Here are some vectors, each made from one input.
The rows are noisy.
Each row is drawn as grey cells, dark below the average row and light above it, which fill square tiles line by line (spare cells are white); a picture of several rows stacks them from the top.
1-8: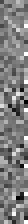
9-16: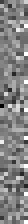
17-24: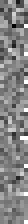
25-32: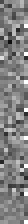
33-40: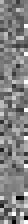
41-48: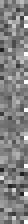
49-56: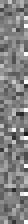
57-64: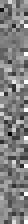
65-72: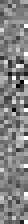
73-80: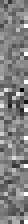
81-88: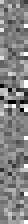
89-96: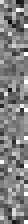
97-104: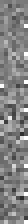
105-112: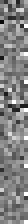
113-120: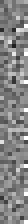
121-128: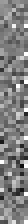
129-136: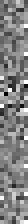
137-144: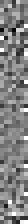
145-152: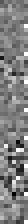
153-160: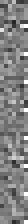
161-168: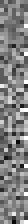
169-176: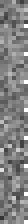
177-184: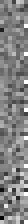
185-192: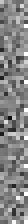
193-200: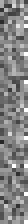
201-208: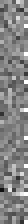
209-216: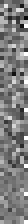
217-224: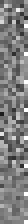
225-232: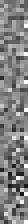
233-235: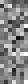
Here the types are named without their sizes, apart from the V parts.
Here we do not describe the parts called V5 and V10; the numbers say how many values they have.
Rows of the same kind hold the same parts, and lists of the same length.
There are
2 kinds of row.
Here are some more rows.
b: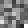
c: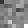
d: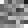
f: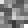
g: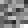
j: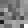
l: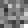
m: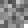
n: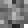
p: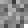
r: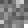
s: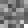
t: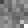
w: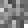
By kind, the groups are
b, f, n, p
c, d, g, j, l, m, r, s, t, w

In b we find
a point on a line and a value of V5.
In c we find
a point on a line, a true/false value, a value of V5 and a value of V10.
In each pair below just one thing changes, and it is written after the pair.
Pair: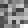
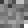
the value of V5
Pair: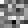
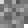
the value of V10
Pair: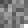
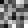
the value of V10
